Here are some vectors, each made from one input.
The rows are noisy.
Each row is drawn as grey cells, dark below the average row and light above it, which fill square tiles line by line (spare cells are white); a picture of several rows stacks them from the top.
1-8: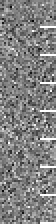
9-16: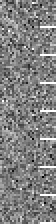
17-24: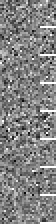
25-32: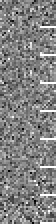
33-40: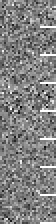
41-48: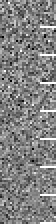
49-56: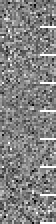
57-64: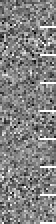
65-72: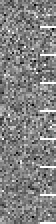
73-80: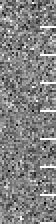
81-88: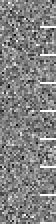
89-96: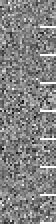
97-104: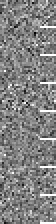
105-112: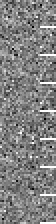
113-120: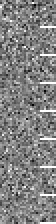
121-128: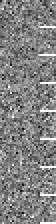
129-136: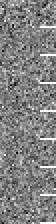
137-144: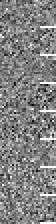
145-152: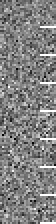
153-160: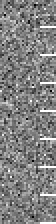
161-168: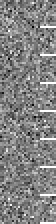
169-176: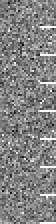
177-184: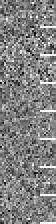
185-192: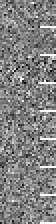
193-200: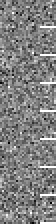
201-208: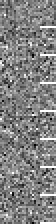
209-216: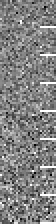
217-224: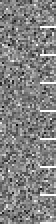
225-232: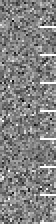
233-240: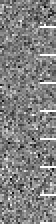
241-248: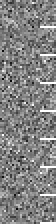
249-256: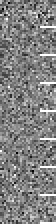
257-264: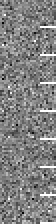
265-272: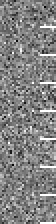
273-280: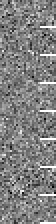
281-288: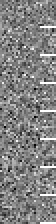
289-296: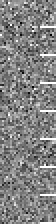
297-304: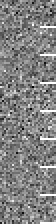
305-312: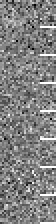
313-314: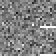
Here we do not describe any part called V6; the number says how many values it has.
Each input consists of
either a node of each of two 7-node trees, or a true/false value and a value of V6.
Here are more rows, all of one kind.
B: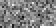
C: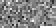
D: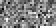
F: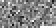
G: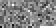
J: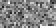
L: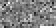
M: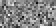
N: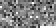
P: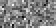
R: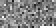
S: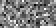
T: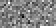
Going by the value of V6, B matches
D, G, M and P.
